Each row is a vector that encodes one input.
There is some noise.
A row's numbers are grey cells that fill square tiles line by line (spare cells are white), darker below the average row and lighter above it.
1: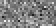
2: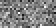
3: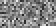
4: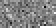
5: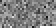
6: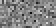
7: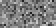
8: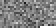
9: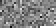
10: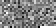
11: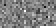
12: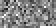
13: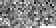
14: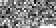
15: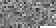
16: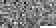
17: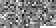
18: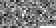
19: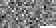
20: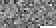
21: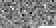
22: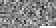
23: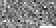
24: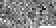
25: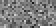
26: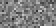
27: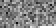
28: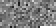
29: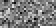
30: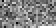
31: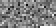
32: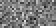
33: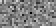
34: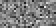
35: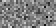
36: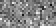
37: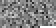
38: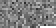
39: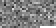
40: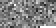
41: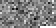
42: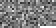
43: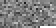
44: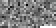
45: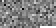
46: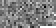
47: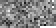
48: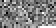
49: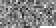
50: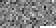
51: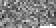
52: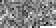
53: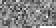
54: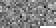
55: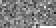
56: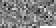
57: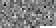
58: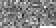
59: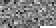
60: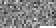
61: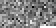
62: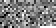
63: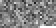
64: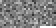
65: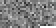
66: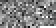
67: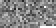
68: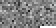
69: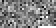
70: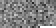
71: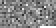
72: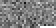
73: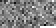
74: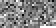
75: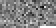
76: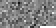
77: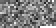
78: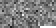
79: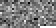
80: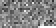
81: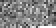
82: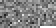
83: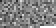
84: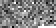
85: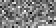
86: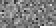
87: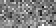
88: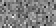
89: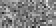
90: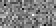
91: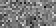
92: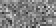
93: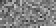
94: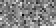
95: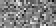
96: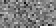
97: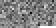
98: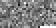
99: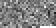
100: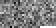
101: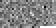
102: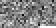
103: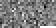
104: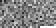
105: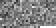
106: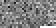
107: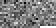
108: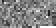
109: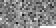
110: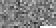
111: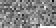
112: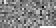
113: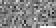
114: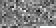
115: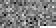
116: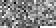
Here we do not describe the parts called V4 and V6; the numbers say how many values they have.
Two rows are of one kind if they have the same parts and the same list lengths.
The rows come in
2 kinds.
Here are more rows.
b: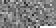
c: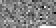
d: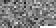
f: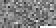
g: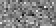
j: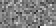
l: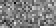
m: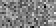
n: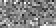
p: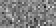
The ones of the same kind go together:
b, d, f, j, l, m, p
c, g, n

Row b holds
a point on a 5-point line, a true/false value and a value of V6.
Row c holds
a value of V4 and a value of V6.
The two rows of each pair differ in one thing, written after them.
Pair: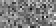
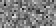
the value of V6
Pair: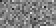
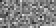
the true/false value
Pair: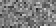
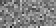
the value of V6
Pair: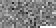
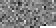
the place on the 5-point line
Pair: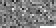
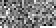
the true/false value
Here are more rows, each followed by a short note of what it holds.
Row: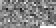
a value of V4 and a value of V6
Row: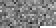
a point on a 5-point line, a true/false value and a value of V6
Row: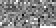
a value of V4 and a value of V6
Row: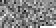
a point on a 5-point line, a true/false value and a value of V6
